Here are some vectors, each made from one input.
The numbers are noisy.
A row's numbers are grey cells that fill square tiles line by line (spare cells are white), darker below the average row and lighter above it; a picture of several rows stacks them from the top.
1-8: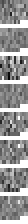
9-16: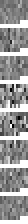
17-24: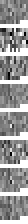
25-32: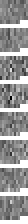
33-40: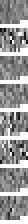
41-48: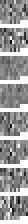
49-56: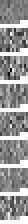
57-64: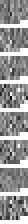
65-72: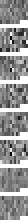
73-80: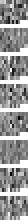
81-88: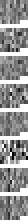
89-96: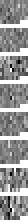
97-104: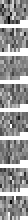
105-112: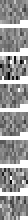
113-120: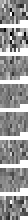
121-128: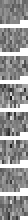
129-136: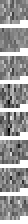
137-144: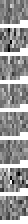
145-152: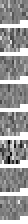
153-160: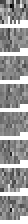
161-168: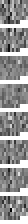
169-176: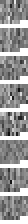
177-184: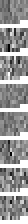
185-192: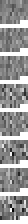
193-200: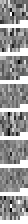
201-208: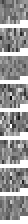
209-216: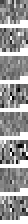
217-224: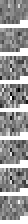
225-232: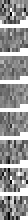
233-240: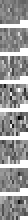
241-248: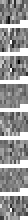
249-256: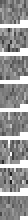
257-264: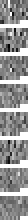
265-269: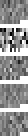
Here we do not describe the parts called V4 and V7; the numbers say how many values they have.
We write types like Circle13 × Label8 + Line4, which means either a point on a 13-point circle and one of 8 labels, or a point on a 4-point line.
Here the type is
Bool × Bool × Bool × Bool + Tree10 × (Tree10 + V7) × V4.
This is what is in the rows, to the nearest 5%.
About 55% of them hold a node of a 10-node tree and a value of V4, together with either a node of a 10-node tree, or a value of V7. The rest hold four true/false values.
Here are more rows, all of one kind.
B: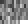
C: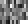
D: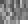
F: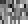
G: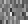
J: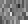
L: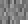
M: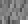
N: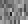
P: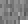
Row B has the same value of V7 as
C, F and J.
